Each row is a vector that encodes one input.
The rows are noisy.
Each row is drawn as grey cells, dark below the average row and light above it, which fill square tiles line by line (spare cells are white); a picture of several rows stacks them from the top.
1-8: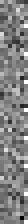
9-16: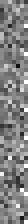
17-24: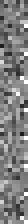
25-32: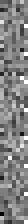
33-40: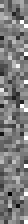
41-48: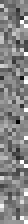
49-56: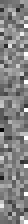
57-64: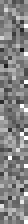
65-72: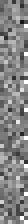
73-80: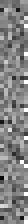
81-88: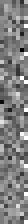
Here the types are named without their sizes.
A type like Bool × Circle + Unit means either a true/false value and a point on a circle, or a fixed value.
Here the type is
Circle × Circle × Line.
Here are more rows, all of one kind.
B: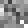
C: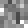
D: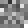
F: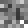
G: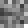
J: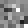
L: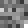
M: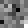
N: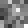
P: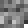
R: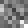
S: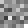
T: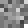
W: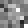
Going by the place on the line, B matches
C, F and R.
